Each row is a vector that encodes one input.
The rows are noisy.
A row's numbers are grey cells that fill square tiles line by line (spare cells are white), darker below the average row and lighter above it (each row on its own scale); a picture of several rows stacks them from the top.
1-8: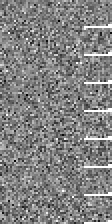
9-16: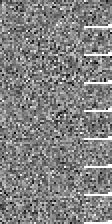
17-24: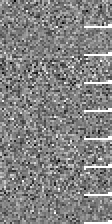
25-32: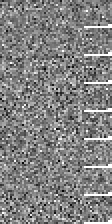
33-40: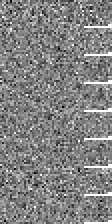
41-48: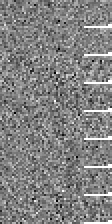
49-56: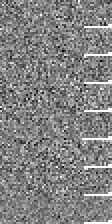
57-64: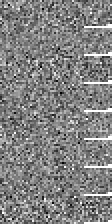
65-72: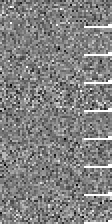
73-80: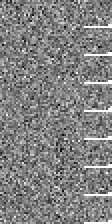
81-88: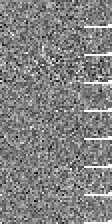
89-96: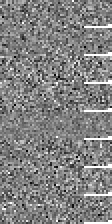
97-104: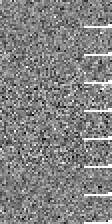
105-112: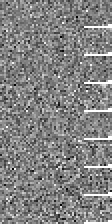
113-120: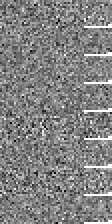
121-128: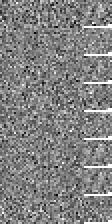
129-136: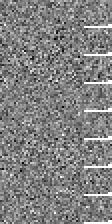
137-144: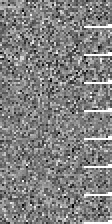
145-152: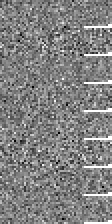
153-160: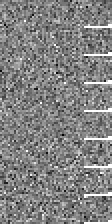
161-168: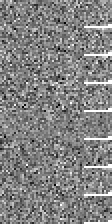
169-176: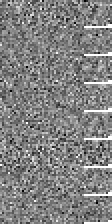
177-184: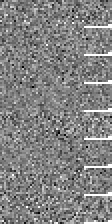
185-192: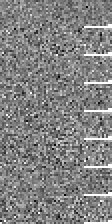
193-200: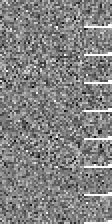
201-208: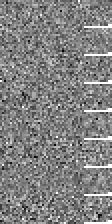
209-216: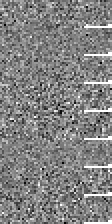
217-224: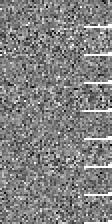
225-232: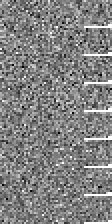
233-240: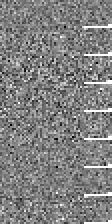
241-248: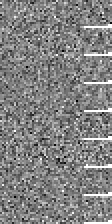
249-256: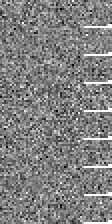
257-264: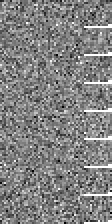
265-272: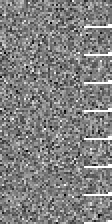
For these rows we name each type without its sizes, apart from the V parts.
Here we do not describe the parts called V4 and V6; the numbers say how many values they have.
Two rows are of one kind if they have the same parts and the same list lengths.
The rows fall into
2 kinds.
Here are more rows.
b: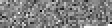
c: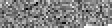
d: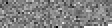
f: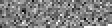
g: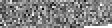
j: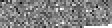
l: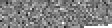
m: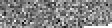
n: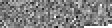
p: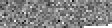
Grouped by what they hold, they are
b, d, f, j, l, n
c, g, m, p

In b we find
a label, a point on a line and a value of V4.
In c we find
a value of V6.
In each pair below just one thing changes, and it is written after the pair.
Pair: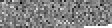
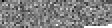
the label
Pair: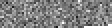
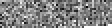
the value of V4
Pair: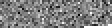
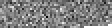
the label
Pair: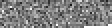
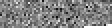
the place on the line
